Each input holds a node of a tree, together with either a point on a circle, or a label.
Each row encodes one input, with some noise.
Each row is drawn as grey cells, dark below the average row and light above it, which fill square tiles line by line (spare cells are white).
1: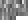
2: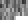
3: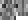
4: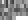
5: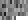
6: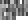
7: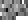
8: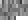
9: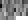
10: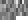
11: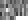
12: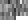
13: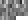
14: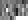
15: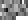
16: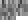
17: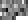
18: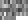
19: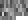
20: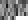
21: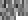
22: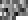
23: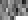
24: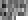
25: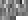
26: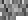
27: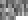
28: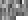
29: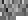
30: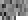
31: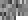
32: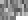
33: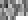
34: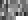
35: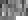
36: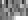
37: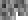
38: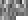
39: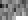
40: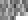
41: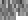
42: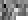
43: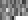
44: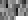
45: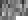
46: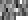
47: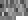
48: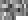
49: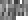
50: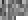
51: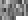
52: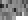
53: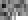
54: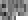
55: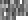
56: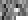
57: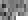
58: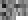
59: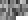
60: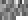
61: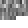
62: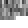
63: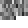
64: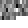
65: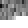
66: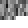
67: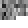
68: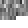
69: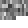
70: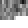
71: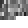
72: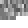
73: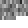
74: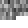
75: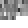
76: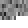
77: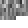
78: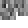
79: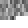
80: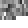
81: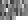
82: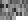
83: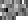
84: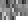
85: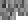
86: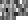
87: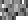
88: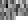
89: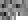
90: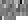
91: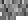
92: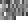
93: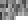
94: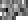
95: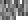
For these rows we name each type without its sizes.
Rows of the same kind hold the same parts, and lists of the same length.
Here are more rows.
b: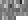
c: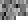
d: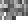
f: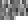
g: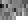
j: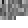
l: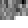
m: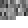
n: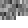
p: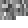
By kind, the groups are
b, c, d, j, n, p
f, g, l, m

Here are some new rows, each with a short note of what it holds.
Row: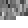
a label and a node of a tree
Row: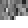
a label and a node of a tree
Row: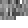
a point on a circle and a node of a tree
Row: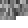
a point on a circle and a node of a tree
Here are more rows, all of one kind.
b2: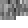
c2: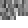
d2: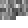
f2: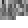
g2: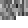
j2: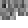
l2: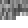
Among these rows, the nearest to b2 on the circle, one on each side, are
g2 and l2.
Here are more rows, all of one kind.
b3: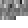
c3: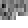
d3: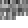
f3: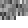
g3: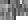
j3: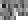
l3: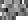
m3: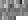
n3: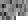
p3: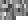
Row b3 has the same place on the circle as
l3, m3 and p3.
